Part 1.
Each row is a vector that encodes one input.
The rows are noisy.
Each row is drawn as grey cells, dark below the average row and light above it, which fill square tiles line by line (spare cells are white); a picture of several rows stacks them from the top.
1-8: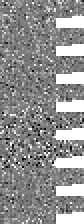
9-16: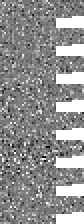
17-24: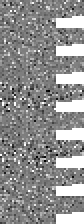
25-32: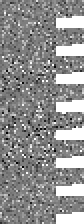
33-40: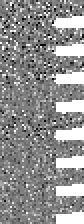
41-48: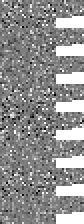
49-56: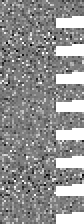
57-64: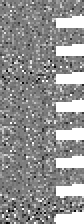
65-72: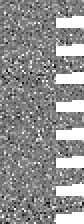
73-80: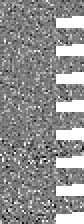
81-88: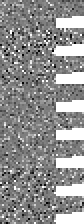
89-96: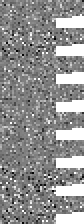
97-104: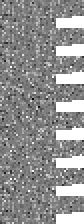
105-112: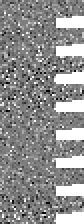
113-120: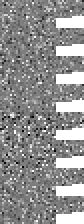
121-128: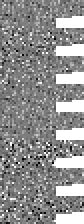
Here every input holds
a true/false value, together with either a fixed value, or a node of a 15-node tree.
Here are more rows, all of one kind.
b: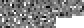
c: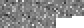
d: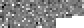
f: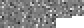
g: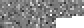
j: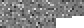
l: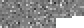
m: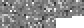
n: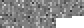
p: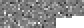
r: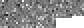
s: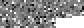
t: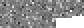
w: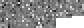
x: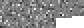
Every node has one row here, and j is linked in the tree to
x.
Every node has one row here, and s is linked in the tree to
t.
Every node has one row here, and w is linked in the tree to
d and r.
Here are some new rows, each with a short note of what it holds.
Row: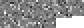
a node of a 15-node tree and a true/false value
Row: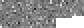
a node of a 15-node tree and a true/false value
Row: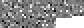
a true/false value
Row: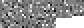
a true/false value
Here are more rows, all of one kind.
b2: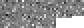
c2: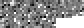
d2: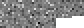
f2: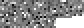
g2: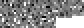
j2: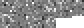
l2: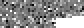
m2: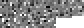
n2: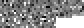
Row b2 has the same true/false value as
d2 and j2.
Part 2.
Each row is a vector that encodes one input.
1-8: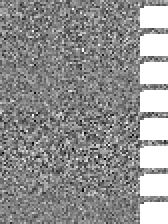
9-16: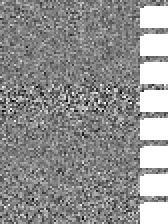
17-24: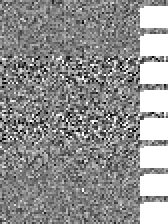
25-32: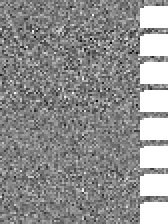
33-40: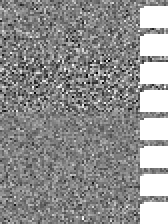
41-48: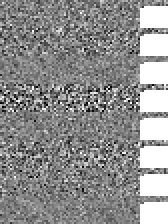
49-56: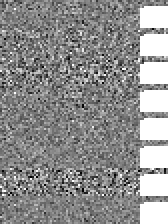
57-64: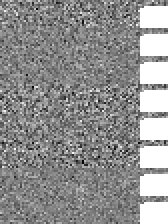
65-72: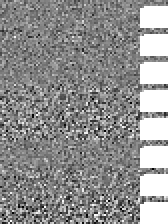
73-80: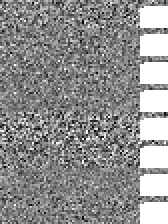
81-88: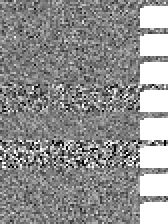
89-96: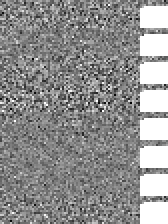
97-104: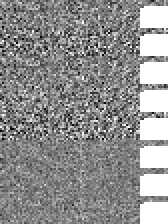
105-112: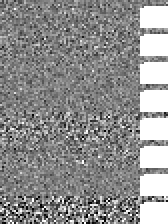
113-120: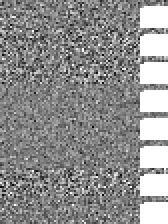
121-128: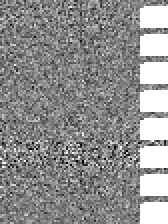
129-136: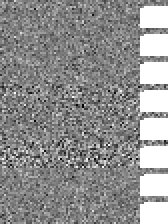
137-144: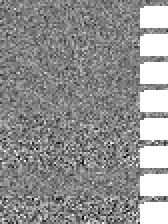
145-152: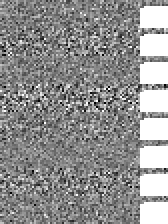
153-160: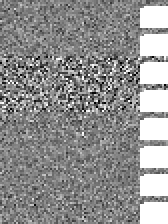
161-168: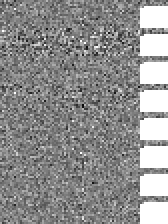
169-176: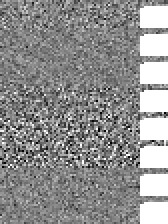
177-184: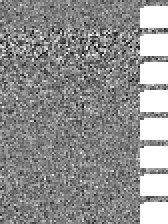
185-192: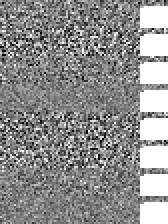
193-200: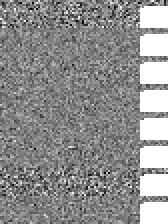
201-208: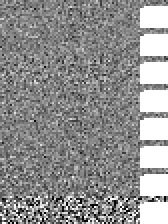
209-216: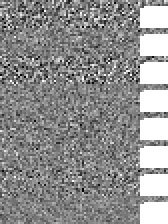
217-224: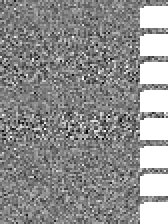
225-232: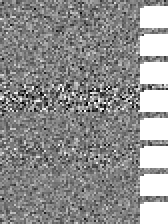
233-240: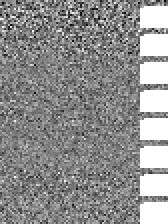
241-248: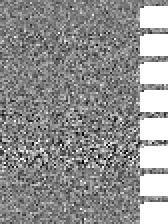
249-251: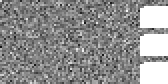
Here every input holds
a point on a 6-point line, together with either a point on a 19-point circle, or a fixed value.
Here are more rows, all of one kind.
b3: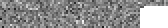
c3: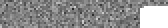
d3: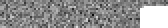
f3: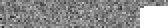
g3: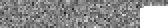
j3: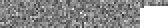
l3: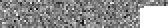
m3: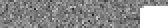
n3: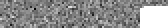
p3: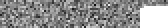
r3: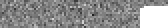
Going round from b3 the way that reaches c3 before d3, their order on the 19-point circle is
b3, f3, r3, l3, g3, c3, d3, m3, n3, p3, j3.
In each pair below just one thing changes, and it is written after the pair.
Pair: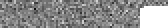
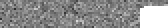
the place on the 6-point line
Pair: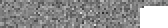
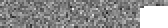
the place on the 19-point circle
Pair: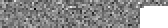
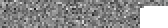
the place on the 6-point line
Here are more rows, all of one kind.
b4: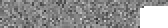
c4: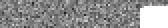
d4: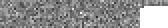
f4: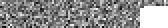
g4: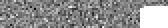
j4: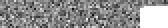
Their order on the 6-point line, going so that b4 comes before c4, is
d4, f4, b4, c4, j4, g4.
